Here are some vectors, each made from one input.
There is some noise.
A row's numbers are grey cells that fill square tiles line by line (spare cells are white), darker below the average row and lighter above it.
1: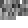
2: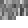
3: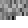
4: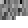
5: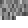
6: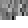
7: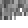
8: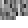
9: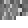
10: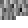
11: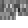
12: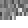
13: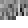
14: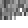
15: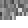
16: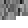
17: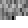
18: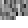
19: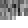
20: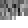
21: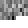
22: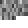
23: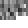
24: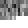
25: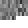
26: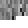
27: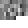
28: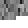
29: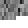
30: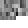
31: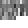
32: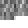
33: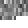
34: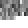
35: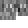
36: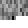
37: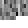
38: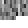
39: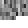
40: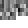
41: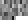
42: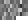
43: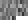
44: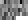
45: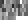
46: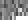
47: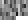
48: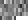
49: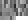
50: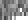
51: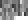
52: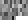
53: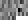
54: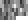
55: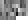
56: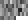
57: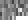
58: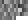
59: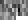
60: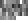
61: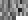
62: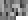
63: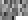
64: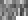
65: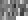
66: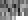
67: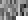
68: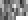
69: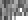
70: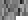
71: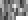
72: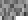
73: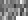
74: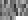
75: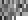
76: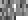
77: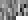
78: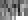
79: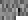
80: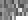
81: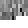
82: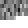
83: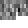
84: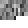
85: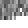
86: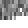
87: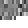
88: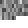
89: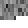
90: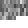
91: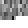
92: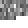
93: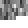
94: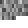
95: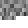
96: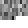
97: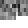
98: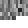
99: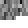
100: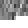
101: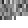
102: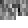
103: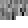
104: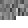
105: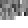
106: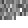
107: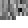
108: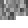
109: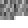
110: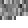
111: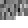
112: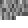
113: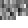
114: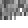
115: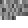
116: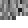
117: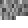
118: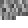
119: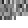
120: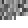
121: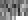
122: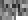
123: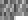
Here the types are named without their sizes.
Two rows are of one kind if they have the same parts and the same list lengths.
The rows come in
2 kinds.
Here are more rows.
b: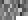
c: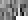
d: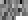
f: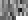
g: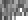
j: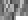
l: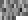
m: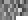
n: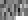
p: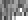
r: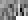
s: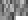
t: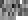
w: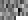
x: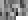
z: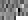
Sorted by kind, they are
b, c, f, j, l, m, r, s, t, w, z
d, g, n, p, x

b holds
a point on a circle, a point on a line and a true/false value.
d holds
a point on a line and a true/false value.
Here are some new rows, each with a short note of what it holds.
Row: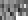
a point on a circle, a point on a line and a true/false value
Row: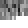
a point on a line and a true/false value
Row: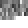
a point on a line and a true/false value
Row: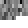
a point on a line and a true/false value
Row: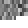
a point on a circle, a point on a line and a true/false value
